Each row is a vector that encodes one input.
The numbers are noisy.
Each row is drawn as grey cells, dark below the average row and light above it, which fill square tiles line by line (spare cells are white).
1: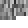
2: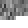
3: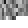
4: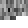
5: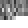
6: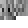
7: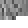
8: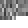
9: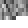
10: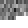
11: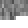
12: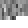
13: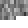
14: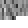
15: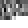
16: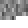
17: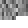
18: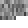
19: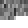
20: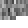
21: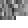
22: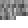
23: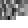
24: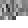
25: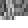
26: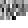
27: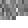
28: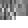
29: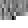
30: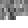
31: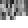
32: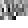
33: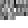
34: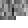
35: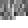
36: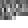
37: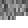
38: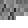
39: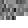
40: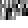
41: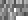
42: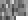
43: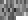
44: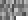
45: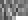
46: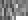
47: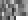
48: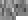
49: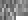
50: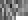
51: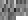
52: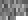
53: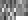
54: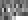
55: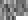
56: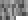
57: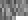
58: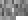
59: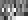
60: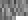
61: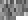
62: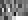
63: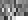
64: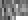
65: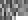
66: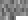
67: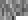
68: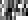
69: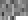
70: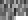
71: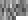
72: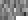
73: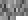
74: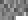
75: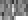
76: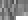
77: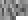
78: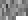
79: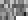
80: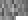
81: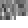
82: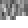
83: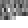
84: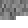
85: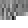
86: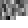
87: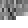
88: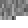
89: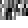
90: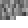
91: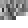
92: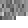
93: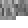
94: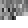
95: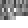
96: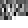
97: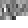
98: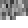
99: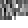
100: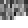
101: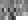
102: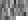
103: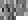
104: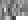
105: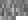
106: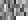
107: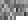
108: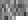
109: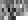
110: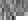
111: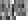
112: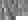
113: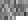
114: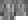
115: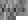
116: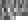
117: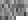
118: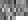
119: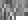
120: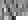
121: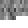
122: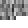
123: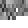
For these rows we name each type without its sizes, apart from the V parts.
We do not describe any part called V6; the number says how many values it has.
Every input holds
a list of items, each a point on a line and a value of V6.
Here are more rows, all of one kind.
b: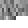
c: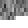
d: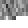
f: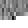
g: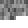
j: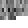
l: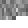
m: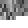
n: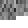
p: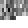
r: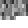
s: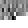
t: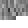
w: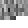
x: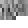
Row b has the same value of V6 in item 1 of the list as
j, t, w and x.
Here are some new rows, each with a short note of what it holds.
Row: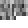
a list of one item
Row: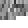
a list of one item
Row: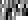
the empty list
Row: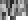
a list of two items
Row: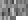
a list of two items
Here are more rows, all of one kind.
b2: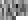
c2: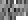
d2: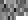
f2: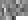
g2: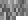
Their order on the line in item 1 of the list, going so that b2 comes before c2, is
f2, d2, b2, c2, g2.
